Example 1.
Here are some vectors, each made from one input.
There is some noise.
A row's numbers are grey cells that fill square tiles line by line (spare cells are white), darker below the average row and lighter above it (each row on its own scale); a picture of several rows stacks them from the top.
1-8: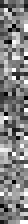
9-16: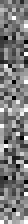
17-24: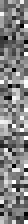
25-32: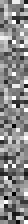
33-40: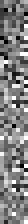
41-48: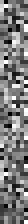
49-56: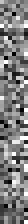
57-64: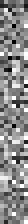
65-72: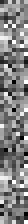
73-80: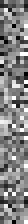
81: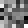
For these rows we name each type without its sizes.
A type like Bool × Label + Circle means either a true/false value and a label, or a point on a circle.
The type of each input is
Label.
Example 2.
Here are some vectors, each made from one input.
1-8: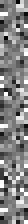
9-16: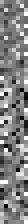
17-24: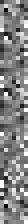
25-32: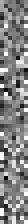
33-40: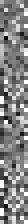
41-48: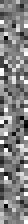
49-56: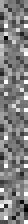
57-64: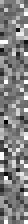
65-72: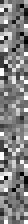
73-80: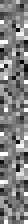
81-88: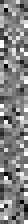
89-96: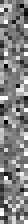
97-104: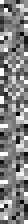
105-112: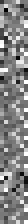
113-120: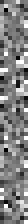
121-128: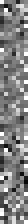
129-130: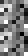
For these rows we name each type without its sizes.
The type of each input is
Bool × Bool × Bool.
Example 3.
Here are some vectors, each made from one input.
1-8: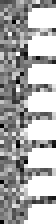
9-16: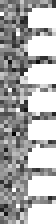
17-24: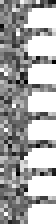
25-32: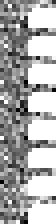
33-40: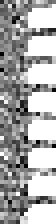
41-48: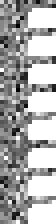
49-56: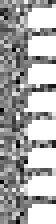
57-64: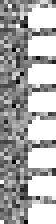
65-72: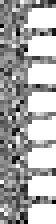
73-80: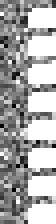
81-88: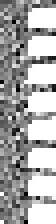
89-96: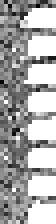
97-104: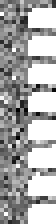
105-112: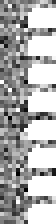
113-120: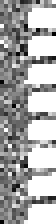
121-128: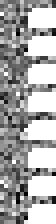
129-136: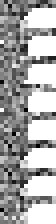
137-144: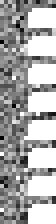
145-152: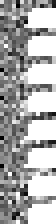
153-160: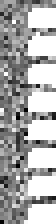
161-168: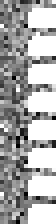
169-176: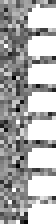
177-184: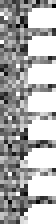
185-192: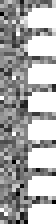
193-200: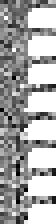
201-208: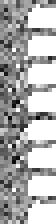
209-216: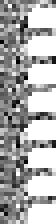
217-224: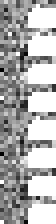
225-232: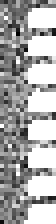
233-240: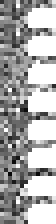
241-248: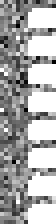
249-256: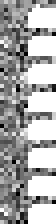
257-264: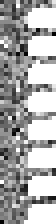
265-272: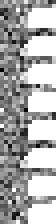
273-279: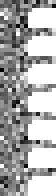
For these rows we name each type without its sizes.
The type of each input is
Bool × Bool × Bool × Bool.
